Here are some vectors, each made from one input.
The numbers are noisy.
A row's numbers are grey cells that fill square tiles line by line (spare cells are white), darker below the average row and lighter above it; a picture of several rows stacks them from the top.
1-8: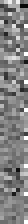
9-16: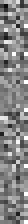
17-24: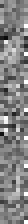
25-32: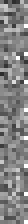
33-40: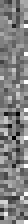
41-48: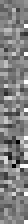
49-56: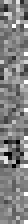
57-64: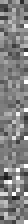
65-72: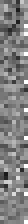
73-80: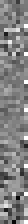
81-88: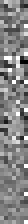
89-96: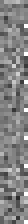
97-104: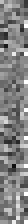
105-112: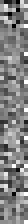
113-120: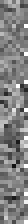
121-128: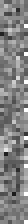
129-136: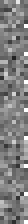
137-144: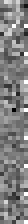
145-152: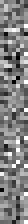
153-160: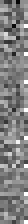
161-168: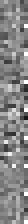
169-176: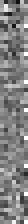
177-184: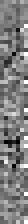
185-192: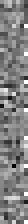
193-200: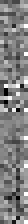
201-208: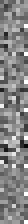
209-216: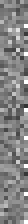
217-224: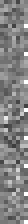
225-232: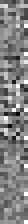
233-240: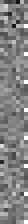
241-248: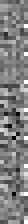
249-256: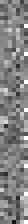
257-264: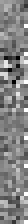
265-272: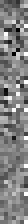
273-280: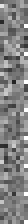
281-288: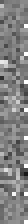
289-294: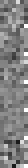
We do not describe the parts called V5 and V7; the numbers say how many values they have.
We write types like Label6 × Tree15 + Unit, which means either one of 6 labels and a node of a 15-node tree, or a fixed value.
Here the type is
(Line6 + V7) × V5 + Line9.
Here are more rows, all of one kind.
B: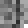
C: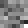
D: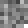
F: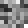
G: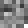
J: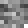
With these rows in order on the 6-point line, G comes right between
B and F.
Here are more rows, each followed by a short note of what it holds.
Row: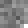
a point on a 9-point line
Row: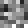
a point on a 9-point line
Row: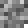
a point on a 6-point line and a value of V5
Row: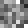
a value of V5 and a value of V7
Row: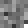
a value of V5 and a value of V7
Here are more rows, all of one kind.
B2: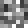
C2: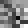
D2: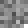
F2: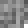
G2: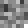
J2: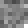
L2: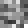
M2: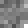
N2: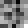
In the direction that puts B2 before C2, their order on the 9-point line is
B2, L2, J2, M2, G2, D2, N2, F2, C2.
